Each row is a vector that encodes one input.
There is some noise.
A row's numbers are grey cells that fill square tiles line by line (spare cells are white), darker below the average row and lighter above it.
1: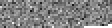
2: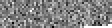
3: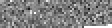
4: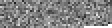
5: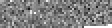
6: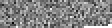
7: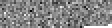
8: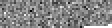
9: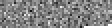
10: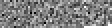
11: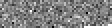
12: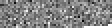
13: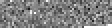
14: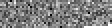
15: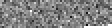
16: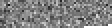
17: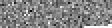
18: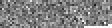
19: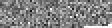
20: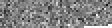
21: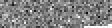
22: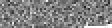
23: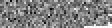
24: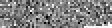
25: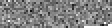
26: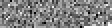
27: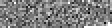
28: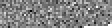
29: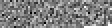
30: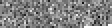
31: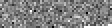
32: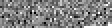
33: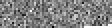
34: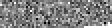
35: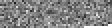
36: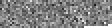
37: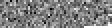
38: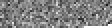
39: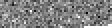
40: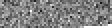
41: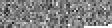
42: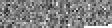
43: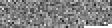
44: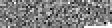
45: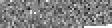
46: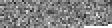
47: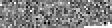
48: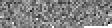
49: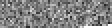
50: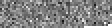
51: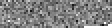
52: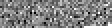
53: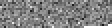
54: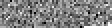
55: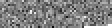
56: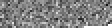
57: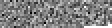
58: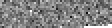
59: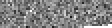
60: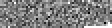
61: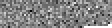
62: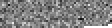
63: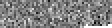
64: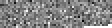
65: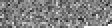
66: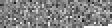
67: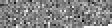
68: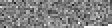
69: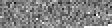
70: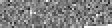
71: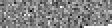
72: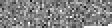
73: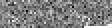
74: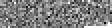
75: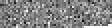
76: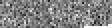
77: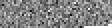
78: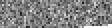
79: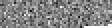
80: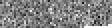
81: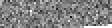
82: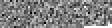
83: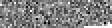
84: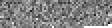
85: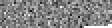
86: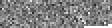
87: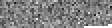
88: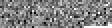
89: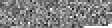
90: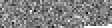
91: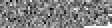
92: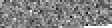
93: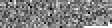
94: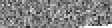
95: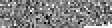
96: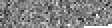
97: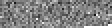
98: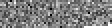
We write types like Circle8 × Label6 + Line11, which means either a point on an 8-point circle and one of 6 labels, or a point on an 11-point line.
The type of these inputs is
(Bool × Bool × Bool + Unit) × Line8.
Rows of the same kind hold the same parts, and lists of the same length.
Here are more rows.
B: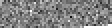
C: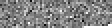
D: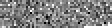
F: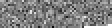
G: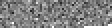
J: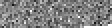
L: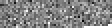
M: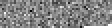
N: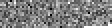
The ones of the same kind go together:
B, C, F, G, J, L, M
D, N

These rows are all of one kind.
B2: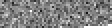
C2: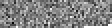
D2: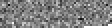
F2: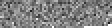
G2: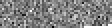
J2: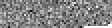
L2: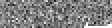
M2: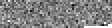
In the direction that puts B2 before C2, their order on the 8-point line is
G2, B2, L2, D2, F2, M2, J2, C2.
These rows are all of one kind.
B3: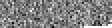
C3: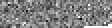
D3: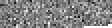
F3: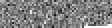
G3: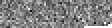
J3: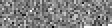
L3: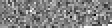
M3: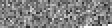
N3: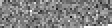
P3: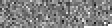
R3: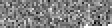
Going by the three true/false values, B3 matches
F3 and P3.
